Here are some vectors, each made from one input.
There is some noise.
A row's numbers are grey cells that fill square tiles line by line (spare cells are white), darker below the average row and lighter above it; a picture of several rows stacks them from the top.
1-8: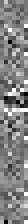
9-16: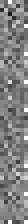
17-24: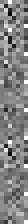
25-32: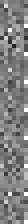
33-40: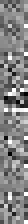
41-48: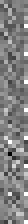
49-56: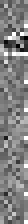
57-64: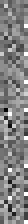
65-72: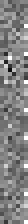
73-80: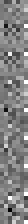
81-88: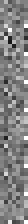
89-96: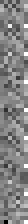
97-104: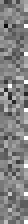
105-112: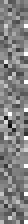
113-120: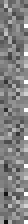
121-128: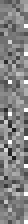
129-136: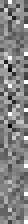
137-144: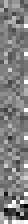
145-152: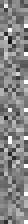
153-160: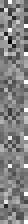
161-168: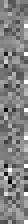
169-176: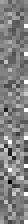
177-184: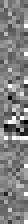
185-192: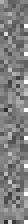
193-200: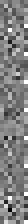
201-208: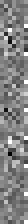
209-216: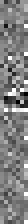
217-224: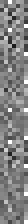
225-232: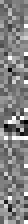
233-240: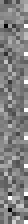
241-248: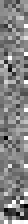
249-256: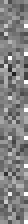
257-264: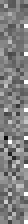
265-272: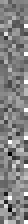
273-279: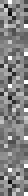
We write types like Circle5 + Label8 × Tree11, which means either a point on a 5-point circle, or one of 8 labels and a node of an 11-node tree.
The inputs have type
List3(Line7).
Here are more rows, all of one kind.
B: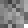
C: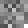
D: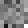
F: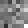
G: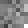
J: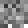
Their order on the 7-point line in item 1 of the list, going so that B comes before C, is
F, G, D, B, C, J.
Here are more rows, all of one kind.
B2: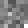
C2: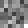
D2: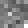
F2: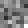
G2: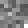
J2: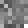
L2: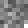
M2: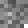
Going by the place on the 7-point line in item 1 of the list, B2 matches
L2 and M2.
